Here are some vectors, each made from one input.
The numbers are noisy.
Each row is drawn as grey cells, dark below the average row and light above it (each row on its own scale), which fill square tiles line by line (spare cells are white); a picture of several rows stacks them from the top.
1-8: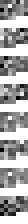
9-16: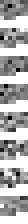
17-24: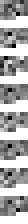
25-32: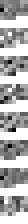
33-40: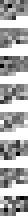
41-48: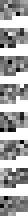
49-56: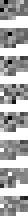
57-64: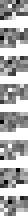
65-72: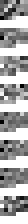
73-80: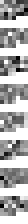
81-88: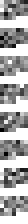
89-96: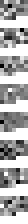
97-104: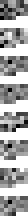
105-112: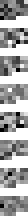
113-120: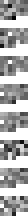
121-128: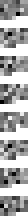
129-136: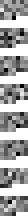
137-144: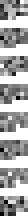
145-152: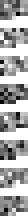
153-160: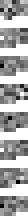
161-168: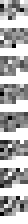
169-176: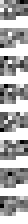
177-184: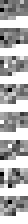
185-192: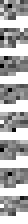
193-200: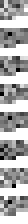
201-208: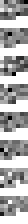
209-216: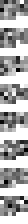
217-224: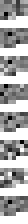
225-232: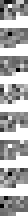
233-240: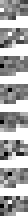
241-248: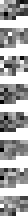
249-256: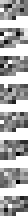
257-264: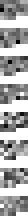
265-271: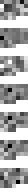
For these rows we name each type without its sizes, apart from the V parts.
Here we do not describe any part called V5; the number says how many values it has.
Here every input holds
a true/false value, together with either a point on a circle, or a value of V5.
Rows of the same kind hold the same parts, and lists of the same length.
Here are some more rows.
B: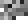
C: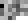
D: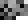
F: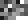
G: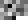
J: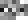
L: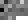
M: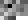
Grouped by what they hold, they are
B, D, G, M
C, F, J, L

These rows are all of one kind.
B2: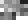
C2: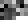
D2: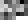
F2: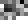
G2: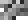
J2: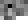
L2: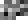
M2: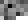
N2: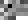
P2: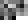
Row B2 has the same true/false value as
G2, N2 and P2.
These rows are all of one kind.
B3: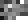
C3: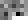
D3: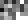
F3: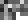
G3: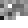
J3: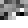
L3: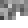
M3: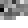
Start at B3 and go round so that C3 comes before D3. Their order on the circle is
B3, L3, G3, J3, C3, M3, D3, F3.
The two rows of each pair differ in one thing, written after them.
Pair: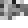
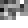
the place on the circle
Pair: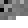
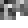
the true/false value
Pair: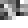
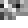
the true/false value
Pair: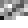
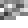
the place on the circle
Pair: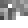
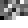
the true/false value
